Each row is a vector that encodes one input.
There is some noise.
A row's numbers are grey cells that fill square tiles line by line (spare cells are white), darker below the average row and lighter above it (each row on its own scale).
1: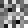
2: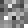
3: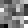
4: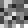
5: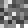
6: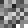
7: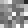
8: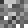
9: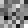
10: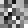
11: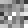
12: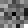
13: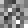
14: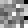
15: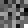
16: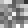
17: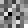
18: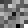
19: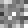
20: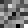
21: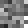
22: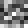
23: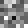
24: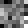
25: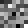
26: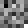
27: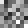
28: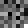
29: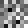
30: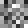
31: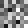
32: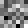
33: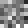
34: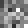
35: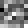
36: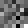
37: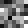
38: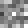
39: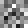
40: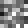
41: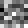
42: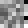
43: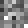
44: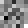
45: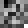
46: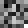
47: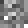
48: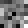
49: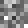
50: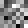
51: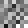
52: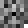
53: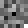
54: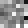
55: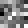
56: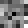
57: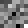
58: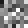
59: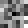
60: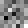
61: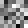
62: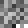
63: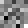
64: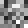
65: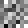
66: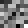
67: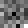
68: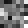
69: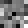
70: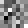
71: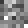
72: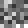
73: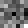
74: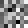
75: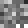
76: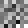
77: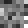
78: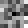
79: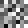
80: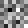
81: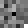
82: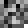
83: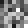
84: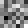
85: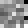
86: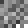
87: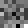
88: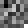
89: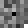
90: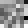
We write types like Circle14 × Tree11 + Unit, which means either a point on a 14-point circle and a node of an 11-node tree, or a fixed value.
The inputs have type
(Line4 + Line7) × Line7.
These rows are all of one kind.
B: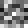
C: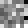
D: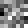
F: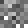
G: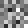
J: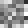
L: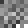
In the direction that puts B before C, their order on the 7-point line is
G, L, F, B, D, J, C.
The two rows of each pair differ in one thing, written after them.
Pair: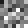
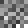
the place on the 4-point line
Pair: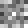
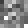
the place on the 7-point line
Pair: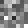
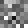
the place on the 4-point line
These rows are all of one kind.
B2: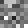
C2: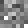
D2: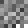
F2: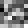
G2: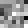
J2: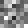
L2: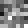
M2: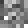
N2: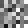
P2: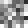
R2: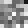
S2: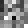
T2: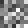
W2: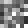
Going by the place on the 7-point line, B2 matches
C2, J2, M2 and S2.
